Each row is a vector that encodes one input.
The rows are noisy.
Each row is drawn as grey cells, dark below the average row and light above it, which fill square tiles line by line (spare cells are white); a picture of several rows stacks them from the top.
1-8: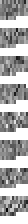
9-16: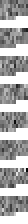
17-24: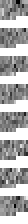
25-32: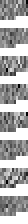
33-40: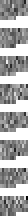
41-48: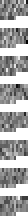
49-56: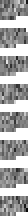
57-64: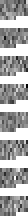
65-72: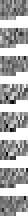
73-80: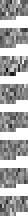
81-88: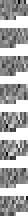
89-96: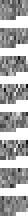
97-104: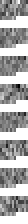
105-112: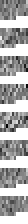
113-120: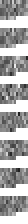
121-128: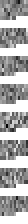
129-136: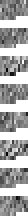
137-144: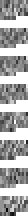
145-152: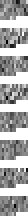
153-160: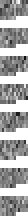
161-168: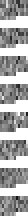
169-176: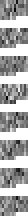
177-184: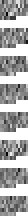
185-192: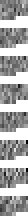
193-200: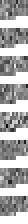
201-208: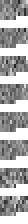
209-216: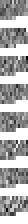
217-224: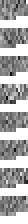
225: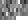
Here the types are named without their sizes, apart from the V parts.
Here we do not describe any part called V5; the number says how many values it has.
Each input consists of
a point on a line, together with a list of items, each either a point on a line, or a value of V5.
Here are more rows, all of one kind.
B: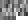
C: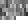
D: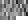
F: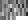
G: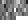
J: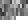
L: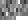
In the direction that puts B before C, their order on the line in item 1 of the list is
L, G, J, F, B, D, C.
